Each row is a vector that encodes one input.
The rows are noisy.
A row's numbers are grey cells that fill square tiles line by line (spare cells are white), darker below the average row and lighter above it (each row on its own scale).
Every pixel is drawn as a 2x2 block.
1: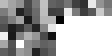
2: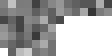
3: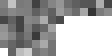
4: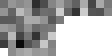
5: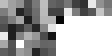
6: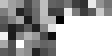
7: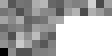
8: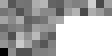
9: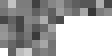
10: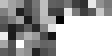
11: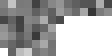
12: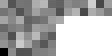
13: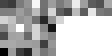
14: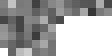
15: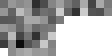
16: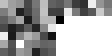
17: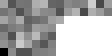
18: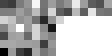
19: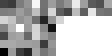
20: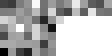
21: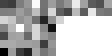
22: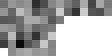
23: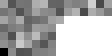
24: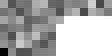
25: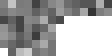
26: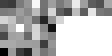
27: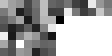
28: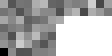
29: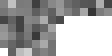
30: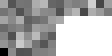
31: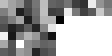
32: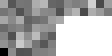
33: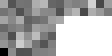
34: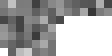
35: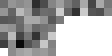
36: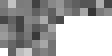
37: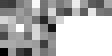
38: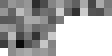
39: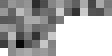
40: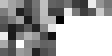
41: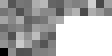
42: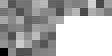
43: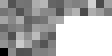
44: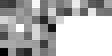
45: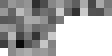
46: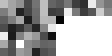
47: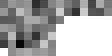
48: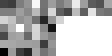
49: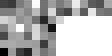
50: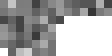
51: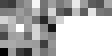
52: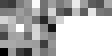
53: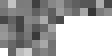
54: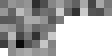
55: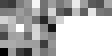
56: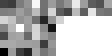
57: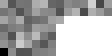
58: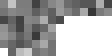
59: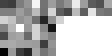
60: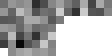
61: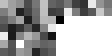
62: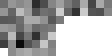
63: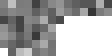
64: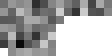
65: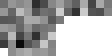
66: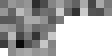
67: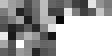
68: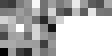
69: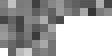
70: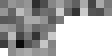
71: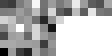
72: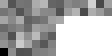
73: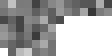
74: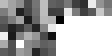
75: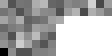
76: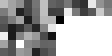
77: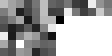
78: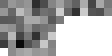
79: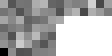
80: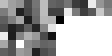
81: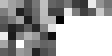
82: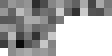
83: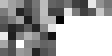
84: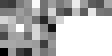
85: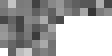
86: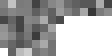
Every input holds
a point on a 5-point line.
